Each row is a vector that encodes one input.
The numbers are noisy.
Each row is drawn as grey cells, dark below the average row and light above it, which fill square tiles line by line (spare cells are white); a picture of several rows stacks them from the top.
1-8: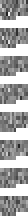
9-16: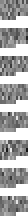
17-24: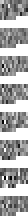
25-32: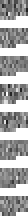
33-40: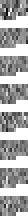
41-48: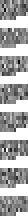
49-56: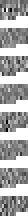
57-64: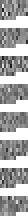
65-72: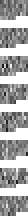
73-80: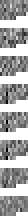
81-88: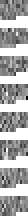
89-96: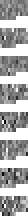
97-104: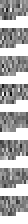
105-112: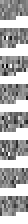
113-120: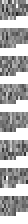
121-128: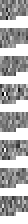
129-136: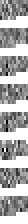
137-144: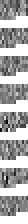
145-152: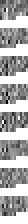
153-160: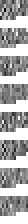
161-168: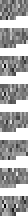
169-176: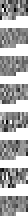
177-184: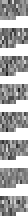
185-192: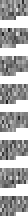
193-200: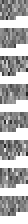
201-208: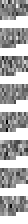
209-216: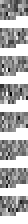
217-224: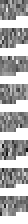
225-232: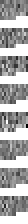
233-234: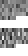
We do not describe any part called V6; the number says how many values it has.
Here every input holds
either a point on an 11-point line, or three true/false values, or a value of V6.
